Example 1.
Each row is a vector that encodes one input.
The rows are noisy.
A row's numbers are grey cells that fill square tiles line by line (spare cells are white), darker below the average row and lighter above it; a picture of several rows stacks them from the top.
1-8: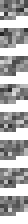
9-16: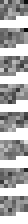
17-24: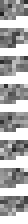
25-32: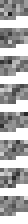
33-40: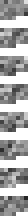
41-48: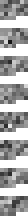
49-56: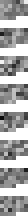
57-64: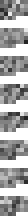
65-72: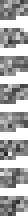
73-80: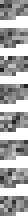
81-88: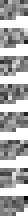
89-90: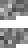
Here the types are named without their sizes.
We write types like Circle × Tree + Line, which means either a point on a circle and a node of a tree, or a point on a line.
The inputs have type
Bool × Bool × Bool × Bool.
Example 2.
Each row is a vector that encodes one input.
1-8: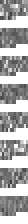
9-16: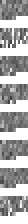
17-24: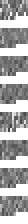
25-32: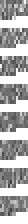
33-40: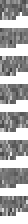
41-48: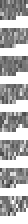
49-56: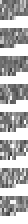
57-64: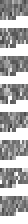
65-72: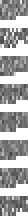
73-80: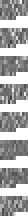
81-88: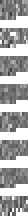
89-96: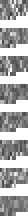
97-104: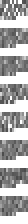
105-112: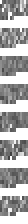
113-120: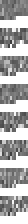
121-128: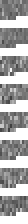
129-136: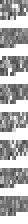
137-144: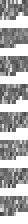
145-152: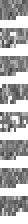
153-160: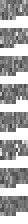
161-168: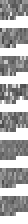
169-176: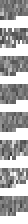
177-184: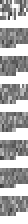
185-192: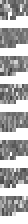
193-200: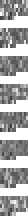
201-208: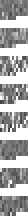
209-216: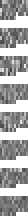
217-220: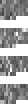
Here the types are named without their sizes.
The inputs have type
Tree.
